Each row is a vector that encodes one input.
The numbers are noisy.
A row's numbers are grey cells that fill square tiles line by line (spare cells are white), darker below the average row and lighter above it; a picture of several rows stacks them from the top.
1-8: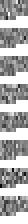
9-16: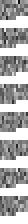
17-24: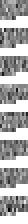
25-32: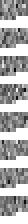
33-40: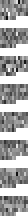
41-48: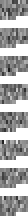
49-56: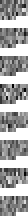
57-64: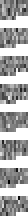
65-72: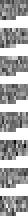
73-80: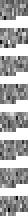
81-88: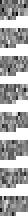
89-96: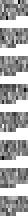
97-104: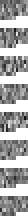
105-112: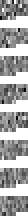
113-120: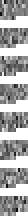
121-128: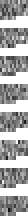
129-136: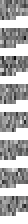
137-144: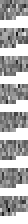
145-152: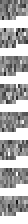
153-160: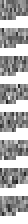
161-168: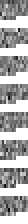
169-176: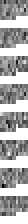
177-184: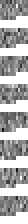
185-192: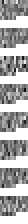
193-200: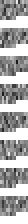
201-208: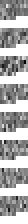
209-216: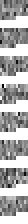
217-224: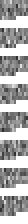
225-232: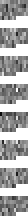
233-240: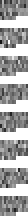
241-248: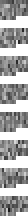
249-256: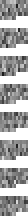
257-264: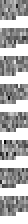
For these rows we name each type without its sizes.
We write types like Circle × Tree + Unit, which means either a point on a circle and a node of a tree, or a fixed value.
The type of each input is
List(Circle).
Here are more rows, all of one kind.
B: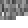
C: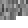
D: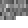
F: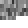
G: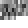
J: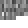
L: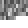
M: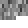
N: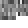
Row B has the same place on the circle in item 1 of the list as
C, D and J.
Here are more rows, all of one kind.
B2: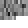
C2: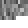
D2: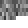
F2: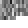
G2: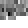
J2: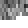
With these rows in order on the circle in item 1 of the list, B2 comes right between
C2 and J2.
